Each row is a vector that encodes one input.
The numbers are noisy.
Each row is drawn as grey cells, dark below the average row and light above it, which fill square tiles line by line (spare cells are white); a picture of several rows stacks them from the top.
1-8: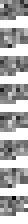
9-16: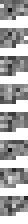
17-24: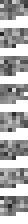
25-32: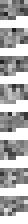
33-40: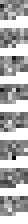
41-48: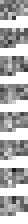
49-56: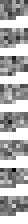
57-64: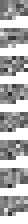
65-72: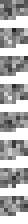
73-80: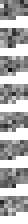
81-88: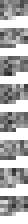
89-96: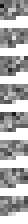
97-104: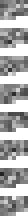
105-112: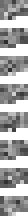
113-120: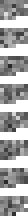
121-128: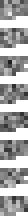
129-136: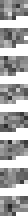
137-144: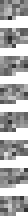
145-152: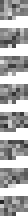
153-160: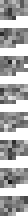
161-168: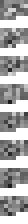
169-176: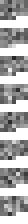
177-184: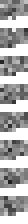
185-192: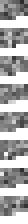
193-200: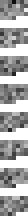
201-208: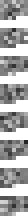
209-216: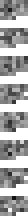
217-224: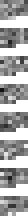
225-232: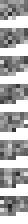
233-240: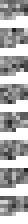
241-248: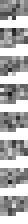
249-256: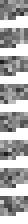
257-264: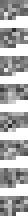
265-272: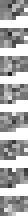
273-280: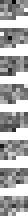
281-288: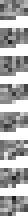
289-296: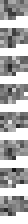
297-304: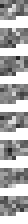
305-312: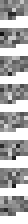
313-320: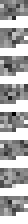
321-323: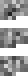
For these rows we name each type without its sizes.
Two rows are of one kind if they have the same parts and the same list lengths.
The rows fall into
2 kinds.
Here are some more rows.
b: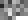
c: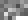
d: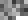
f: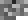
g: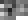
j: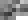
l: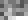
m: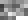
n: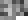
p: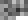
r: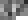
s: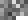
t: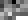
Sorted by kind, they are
b, d, f, g, j, m, n, s, t
c, l, p, r

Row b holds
a label and a point on a line.
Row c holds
a point on each of two lines.
